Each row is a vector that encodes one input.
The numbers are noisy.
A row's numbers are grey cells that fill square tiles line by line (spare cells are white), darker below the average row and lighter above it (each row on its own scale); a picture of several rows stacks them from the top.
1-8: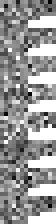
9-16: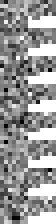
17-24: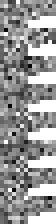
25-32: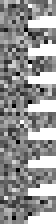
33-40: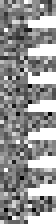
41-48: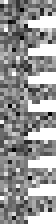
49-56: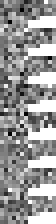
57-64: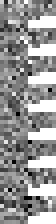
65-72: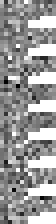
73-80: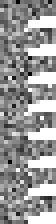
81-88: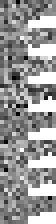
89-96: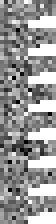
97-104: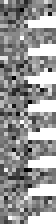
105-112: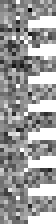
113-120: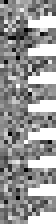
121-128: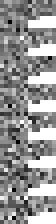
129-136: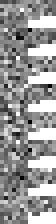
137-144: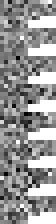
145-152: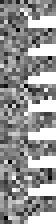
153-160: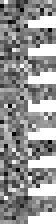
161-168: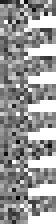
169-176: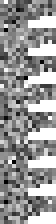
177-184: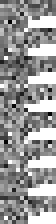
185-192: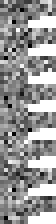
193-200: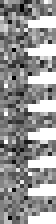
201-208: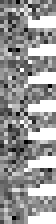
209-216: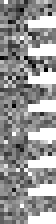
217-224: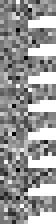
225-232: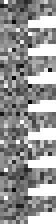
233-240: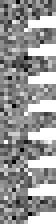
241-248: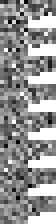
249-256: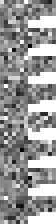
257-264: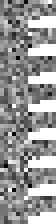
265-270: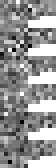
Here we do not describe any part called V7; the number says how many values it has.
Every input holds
three true/false values, together with either a point on a 10-point line, or a value of V7.
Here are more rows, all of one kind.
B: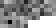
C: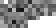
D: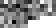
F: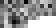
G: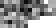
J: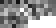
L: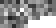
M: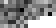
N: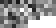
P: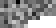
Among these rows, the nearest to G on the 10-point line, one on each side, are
B and P.
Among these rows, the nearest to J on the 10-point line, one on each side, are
B and M.
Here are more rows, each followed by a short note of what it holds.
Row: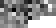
a point on a 10-point line and three true/false values
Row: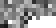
three true/false values and a value of V7
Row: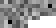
a point on a 10-point line and three true/false values
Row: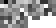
three true/false values and a value of V7
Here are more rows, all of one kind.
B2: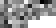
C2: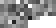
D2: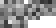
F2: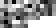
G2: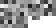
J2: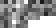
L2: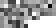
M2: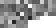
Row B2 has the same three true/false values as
D2 and F2.
